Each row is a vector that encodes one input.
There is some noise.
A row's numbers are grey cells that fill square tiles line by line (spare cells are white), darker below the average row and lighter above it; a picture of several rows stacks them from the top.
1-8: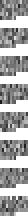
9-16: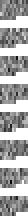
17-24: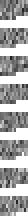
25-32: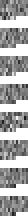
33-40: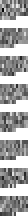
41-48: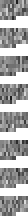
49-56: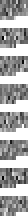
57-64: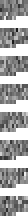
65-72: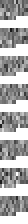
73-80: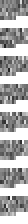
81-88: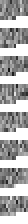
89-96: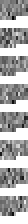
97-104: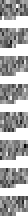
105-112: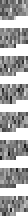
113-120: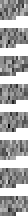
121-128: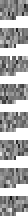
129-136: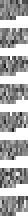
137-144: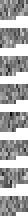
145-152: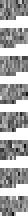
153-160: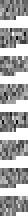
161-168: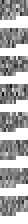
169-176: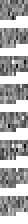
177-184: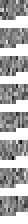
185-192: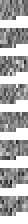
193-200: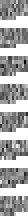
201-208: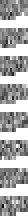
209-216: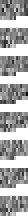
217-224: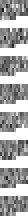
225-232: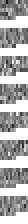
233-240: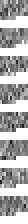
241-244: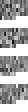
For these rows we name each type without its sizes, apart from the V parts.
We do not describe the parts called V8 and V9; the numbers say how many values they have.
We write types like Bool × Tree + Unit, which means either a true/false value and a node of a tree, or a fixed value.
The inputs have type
Circle + (Line + V8) × (Line + V9).
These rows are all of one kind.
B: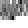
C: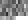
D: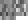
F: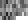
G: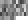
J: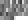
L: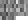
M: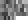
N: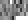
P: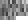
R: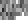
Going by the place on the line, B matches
D, G, J and R.
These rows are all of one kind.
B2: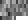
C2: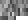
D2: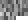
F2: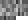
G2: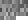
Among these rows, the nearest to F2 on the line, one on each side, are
D2 and G2.
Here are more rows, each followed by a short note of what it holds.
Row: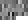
a value of V8 and a value of V9
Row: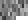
a point on each of two lines
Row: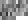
a point on each of two lines
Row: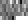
a point on a line and a value of V9
